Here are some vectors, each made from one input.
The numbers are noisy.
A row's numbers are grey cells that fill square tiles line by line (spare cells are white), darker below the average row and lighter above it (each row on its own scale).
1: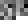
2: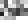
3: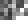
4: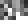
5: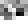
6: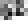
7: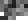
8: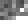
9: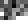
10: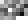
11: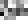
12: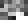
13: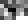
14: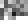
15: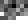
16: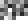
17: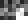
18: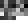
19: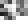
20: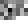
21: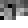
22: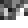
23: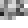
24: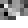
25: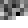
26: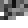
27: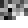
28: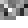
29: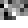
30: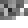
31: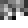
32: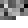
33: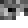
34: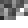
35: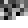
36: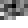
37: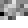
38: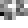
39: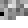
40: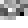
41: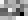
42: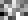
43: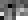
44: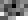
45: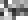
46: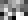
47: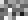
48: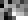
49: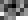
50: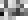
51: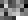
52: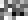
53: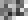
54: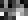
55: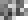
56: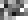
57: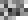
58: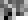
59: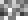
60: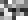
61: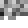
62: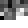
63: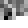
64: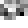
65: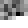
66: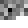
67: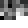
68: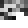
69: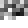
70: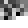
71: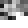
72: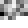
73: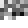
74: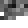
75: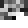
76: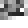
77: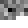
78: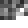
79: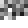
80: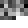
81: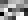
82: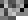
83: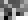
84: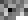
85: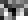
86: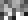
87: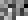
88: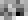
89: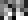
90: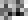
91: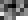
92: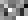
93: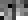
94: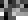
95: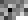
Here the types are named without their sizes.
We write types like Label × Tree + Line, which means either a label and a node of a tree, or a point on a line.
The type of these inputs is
Bool × Line.
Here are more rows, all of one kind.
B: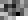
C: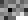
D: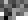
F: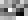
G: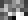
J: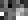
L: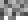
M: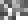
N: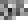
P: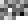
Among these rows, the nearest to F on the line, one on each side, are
B and D.
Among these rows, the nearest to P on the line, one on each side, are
D and J.
